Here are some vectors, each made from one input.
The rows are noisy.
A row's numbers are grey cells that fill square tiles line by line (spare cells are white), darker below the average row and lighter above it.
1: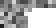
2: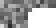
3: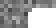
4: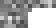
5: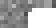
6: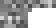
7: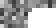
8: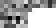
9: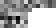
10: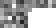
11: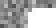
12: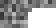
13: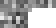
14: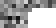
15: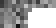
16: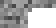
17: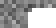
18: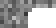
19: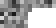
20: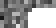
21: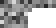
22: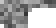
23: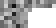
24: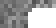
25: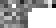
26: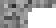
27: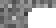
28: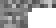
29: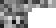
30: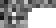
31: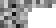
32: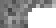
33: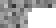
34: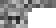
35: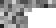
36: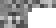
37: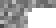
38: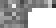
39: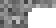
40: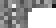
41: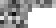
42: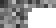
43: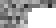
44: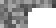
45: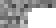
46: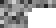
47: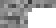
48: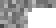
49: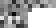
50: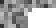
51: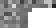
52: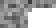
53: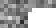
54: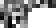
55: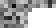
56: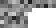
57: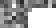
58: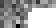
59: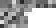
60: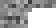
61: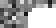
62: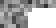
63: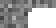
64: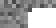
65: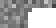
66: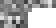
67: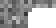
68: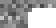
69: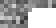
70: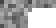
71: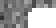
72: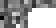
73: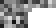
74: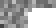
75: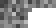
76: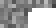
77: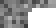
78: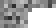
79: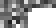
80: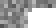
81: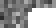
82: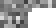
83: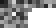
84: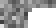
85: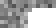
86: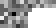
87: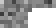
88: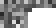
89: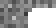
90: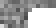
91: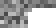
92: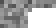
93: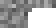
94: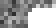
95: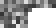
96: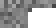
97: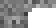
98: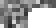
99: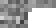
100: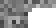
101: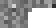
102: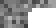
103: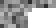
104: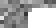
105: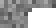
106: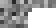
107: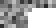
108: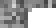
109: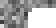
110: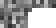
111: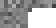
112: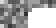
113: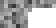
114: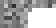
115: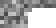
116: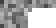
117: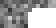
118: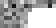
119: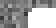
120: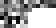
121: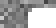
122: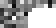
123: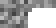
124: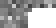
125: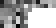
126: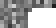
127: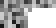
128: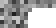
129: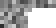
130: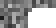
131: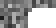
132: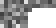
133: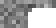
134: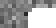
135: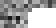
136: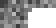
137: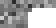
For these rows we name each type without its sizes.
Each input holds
either three true/false values, or a list of points on a line.
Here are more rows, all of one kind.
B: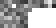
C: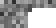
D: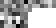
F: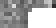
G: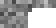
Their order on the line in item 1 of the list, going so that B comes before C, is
B, D, F, G, C.
